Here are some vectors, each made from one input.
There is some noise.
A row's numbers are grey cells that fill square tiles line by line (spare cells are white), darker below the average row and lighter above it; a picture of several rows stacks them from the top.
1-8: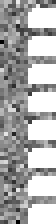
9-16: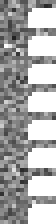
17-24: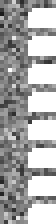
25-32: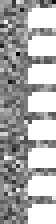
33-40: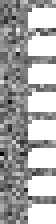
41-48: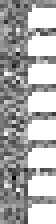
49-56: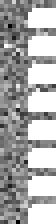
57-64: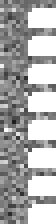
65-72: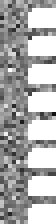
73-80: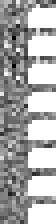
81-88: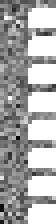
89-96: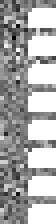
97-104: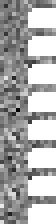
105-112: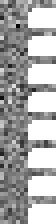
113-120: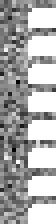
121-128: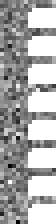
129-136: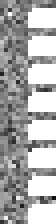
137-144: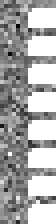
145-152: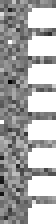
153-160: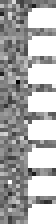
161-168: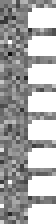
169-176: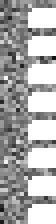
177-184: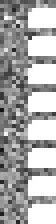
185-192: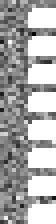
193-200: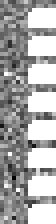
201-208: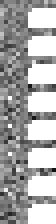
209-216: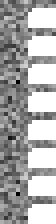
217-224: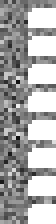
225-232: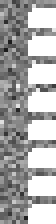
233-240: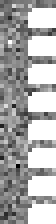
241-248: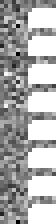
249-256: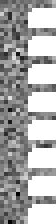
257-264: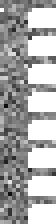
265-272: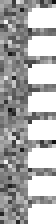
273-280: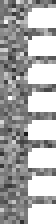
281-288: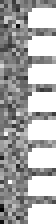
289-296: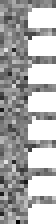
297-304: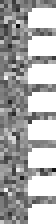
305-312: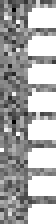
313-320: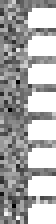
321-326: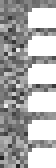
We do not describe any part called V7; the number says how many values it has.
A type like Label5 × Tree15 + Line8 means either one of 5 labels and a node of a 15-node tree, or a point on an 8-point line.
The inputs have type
(Circle16 + V7) × Line4 × Line6 + Line14.
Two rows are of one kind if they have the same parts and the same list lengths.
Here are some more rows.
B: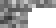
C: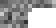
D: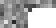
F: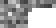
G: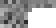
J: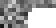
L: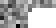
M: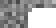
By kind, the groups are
B, C, G, M
D, L
F, J

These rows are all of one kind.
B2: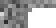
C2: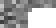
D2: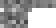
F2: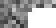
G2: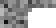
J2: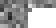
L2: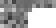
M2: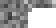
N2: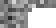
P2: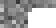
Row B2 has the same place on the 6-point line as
J2 and M2.
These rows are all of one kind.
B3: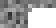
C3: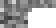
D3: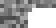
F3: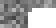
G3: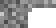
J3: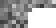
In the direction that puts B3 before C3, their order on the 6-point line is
J3, D3, G3, B3, C3, F3.
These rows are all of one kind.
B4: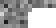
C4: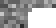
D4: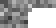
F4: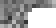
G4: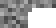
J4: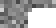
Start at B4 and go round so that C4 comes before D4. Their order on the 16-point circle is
B4, F4, J4, C4, G4, D4.
